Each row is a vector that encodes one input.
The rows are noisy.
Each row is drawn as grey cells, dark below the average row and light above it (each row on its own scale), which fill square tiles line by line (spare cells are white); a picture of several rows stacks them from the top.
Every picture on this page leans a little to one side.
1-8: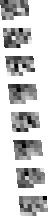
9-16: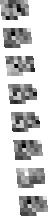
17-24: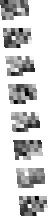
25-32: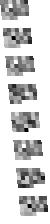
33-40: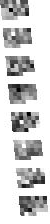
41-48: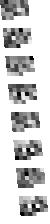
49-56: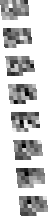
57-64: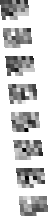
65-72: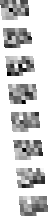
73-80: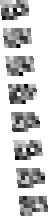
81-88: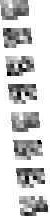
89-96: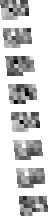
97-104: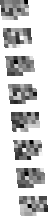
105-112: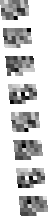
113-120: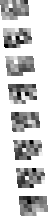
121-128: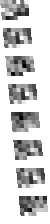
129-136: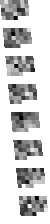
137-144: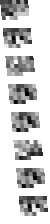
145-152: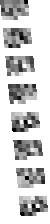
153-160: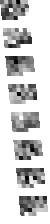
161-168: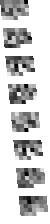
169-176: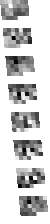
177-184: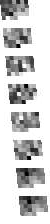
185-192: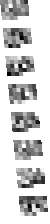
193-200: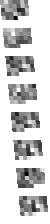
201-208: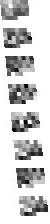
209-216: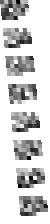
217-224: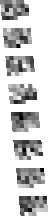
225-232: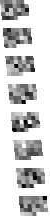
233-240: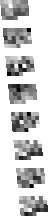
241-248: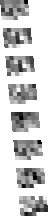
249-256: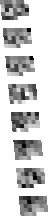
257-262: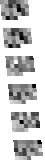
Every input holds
four true/false values.
